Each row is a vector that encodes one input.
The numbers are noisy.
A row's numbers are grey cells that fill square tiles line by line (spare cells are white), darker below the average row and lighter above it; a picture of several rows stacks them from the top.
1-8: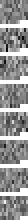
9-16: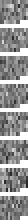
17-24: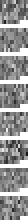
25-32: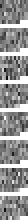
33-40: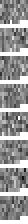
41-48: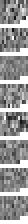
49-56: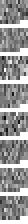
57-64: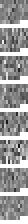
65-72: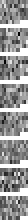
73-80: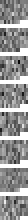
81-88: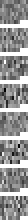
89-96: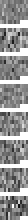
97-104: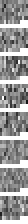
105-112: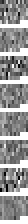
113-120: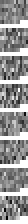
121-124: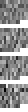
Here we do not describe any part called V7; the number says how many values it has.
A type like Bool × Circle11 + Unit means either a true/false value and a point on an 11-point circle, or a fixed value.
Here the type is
Bool × (Tree9 + V7).
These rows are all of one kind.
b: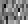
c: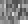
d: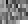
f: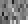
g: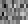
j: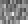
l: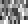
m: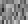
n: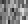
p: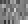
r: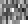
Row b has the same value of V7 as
j, l and m.
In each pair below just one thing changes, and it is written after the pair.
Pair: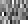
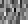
the true/false value
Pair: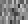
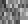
the true/false value
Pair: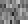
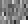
the true/false value
